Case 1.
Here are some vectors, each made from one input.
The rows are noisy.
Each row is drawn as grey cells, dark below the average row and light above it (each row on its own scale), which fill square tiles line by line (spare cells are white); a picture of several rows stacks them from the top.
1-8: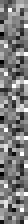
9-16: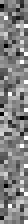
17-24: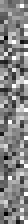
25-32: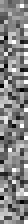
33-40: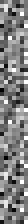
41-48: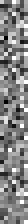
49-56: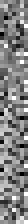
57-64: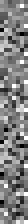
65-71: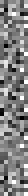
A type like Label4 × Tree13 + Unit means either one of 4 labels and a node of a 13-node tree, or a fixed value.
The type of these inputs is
Line8.
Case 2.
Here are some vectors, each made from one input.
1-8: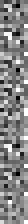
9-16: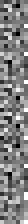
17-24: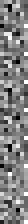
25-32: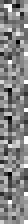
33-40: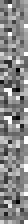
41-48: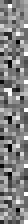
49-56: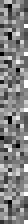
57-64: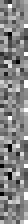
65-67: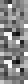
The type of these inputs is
Line7.
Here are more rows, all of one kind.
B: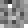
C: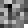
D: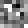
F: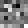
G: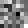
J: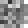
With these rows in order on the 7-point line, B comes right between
D and J.
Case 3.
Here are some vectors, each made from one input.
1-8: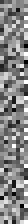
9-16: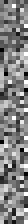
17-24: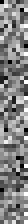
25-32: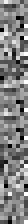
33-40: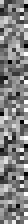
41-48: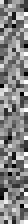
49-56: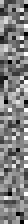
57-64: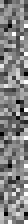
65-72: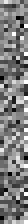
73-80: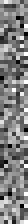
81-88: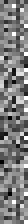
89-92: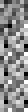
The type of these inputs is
Tree11.
